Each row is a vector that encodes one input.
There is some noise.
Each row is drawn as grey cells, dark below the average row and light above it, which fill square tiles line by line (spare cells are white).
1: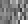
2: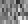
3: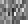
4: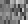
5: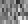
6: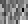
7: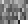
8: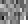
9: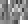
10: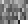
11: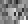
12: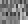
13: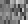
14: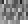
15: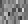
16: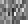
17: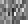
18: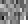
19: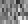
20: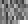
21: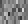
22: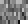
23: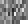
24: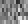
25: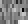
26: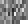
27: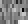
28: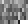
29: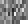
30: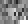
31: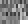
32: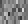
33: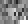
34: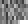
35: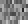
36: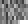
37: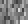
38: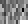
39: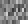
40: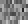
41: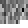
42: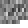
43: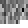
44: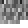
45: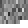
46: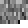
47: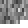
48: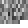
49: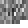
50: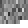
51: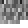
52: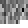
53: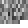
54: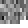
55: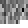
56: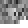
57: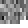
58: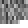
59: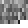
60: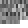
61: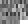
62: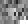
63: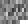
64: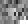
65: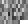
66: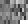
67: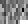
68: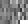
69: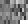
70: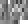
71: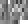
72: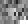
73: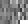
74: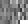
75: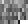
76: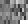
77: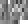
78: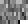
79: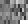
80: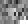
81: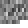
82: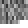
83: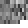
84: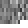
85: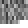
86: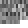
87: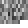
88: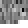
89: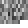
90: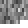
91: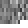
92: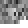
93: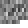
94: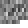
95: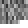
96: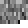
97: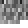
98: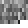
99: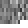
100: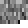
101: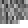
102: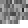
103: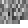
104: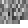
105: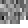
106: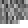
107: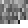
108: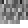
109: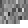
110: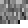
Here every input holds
either one of 11 labels, or three true/false values.
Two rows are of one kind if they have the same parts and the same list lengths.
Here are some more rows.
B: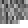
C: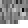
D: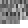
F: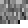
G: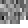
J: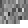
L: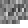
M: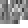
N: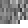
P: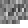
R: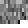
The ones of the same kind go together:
B, C, D, G, M
F, J, L, N, P, R

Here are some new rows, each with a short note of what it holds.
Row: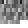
one of 11 labels
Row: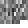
three true/false values
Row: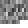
three true/false values
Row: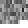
one of 11 labels
